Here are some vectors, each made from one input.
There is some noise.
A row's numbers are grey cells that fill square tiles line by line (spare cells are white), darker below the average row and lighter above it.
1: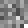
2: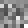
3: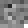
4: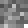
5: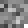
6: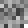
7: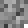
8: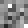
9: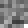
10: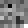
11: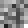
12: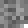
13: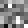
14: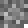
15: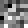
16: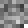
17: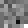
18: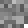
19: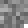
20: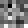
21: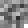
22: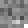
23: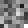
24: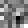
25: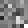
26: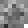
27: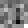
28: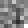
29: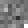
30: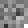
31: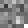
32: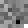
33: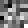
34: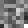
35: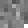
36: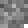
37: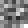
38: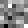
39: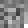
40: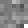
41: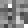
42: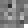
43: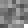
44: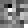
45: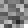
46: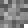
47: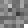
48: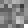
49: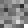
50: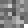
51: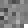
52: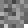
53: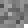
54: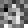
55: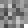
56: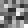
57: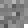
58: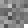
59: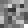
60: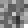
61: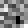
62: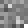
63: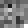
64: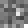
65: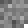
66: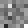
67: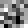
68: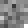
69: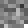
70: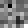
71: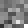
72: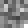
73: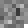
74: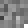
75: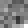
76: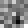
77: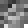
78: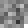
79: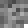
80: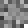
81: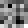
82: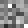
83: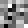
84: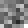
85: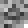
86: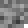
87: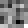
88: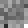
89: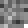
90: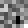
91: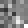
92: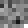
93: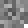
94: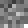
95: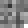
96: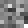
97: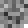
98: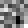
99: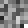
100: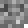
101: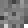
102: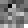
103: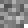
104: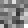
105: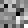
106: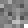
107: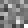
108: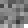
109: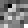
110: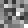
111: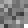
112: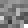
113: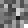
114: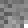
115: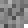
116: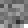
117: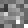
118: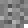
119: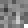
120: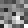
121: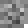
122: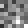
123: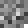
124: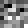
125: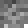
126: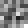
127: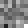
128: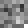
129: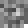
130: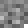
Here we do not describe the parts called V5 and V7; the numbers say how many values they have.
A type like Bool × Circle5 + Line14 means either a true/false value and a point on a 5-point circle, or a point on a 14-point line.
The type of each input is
Bool × Circle6 × V5 × V7.
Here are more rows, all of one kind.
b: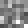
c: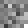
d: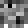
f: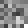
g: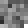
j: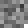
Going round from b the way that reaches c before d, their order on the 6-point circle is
b, j, c, d, g, f.
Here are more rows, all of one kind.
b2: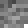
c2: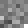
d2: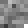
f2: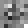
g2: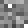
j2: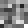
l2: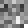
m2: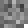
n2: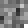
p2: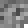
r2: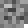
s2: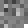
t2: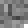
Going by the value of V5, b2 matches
j2, l2 and m2.
